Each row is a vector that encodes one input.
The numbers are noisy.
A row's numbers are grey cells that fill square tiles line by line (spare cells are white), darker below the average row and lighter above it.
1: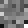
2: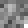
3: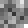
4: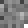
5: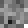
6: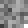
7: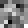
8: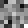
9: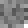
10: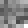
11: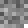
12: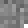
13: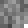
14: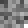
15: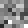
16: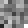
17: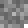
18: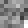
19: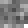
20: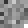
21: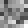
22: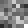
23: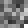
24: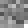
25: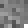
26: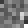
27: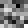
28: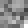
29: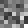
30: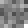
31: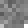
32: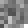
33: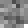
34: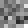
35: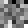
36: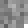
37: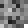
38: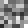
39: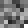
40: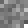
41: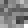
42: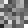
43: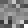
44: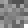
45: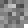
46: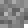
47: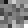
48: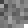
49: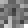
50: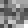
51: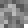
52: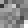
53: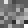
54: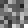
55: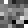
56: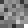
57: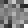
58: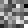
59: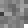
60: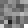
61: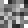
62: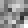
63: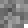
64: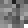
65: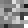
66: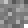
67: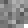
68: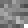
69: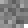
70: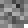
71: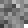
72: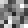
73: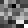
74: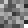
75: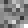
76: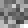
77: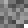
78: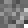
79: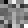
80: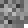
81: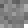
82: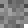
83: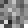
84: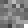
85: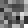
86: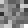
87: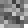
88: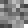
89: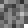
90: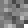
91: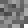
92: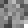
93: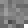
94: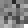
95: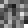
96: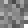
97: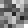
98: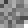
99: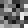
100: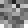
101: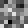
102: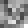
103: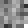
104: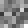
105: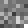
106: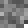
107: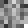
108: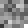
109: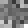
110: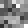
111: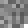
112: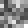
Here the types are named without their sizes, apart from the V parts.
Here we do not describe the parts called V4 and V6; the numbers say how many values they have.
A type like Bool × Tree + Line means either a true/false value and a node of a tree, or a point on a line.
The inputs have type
(Bool × Bool × Bool + V4) × V6 + Line.
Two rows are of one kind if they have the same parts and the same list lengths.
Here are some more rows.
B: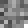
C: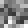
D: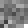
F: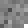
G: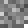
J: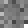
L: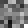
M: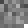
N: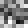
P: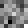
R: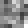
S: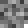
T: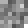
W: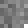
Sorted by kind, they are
B, M, S
C, D, F, J, L, N, P, R
G, T, W

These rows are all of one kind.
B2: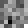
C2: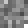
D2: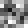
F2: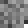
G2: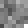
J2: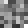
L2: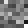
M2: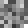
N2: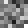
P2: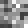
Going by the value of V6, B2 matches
N2 and P2.
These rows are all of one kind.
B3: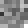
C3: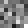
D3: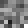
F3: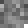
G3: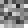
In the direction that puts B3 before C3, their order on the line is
G3, B3, D3, F3, C3.
